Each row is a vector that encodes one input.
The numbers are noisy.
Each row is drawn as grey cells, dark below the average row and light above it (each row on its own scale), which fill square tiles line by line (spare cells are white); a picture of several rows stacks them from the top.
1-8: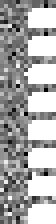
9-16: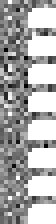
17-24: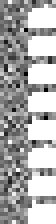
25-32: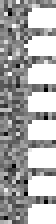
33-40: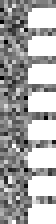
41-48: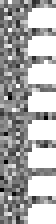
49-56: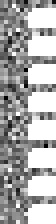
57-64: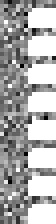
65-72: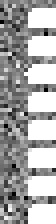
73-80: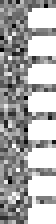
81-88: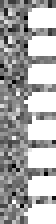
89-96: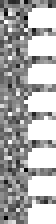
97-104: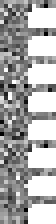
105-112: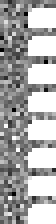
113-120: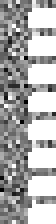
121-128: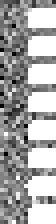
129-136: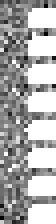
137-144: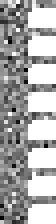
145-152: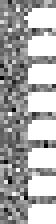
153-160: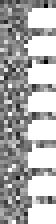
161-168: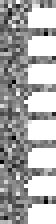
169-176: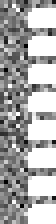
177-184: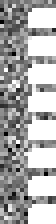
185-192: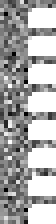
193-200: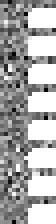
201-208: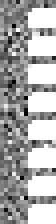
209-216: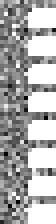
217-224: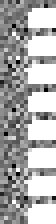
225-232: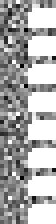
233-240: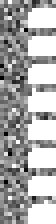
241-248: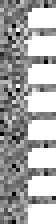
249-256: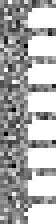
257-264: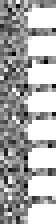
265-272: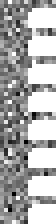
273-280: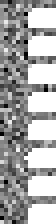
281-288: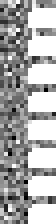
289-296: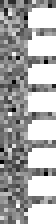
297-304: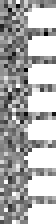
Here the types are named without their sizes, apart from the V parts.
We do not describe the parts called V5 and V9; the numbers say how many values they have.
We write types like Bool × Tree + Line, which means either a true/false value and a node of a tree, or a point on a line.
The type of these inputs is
(Bool × Bool × Bool + Unit) × V9 + Line × V5.
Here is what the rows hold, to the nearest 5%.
About 15% of them hold a point on a line and a value of V5. The rest hold a value of V9, together with either a fixed value, or three true/false values.
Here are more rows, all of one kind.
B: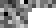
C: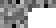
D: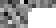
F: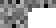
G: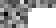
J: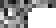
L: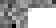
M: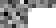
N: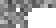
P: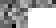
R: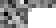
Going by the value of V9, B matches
D, G, M and R.
